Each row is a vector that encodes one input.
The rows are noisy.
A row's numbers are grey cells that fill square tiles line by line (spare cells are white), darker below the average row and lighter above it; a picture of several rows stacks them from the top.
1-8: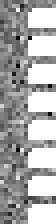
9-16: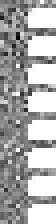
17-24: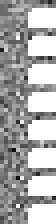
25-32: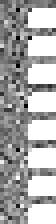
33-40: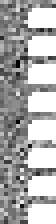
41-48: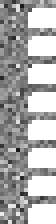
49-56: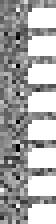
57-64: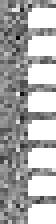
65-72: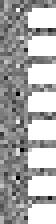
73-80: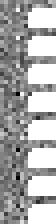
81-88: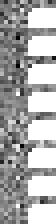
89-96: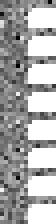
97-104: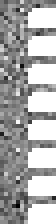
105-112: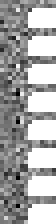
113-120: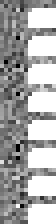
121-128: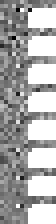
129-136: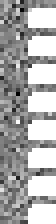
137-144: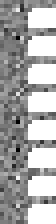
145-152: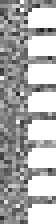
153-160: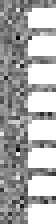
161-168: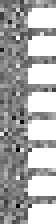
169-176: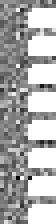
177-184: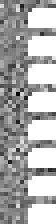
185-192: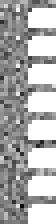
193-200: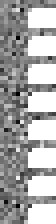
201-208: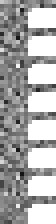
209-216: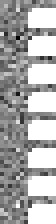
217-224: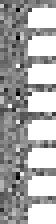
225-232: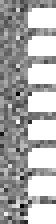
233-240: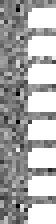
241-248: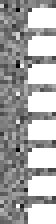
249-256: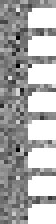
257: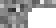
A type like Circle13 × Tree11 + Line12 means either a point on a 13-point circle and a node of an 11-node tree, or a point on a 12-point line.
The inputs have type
Bool × Bool × Bool × Bool × Line13 + Line7.
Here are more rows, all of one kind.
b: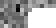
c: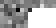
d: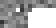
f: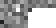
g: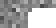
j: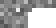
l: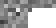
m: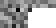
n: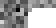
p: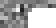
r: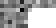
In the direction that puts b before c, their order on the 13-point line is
p, d, r, j, f, n, g, b, l, m, c.
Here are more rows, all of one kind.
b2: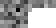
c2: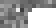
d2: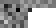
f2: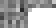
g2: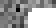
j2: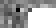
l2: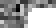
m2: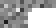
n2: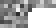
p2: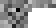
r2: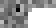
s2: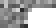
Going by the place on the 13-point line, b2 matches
c2, f2 and p2.
